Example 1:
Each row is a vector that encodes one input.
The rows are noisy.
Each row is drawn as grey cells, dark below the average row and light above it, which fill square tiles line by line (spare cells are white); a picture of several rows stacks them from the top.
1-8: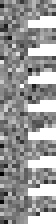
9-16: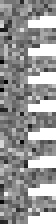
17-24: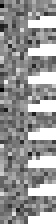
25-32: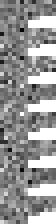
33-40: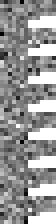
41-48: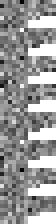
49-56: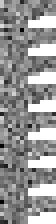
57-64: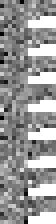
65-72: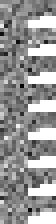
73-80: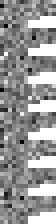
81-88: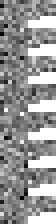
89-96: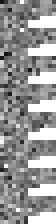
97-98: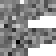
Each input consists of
a point on a 10-point circle and a true/false value, together with either a point on an 8-point circle, or a fixed value.
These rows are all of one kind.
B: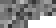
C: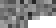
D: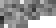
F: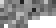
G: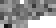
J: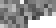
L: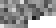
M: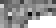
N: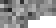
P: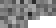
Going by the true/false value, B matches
D, G, J and L.
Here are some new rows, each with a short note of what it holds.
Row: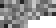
a point on a 10-point circle and a true/false value
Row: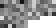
a point on a 10-point circle and a true/false value
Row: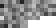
a point on a 10-point circle and a true/false value
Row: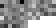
a point on a 10-point circle and a true/false value
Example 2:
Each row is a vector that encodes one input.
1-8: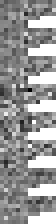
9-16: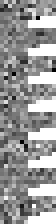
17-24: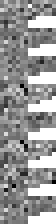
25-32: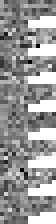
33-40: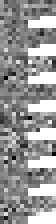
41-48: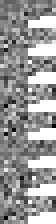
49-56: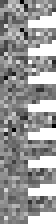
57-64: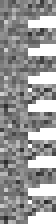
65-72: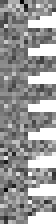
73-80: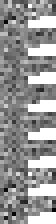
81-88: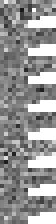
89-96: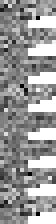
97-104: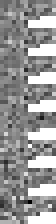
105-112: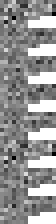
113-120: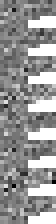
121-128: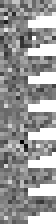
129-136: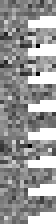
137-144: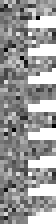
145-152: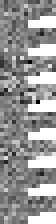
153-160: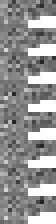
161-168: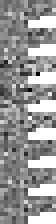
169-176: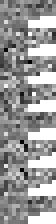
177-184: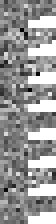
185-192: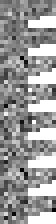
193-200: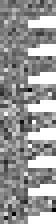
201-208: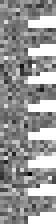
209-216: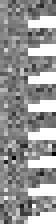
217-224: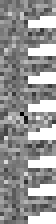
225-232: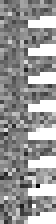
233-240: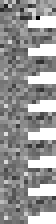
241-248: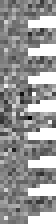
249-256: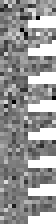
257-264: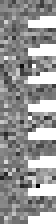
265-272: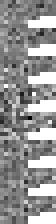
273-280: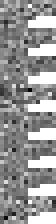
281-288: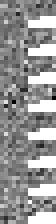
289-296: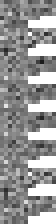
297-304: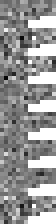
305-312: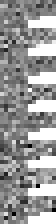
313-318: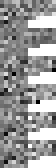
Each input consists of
either a point on an 8-point circle, or a point on a 10-point circle and a true/false value.
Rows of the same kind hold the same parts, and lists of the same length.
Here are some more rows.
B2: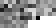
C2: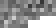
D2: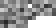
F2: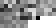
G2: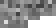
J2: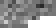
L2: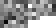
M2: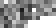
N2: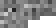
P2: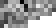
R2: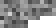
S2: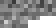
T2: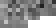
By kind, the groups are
B2, D2, F2, L2, M2, P2
C2, G2, J2, N2, R2, S2, T2

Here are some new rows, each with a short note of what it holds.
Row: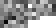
a point on an 8-point circle
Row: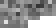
a point on a 10-point circle and a true/false value
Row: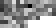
a point on an 8-point circle
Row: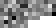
a point on an 8-point circle
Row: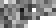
a point on an 8-point circle
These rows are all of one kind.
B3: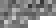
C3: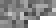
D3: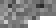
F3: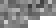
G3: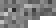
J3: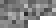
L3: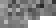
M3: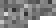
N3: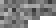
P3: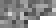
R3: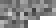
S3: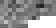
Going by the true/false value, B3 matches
D3, F3, L3 and S3.
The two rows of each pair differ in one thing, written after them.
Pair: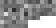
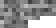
the place on the 10-point circle
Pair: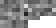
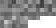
the true/false value
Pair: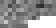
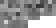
the place on the 10-point circle
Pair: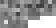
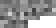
the true/false value
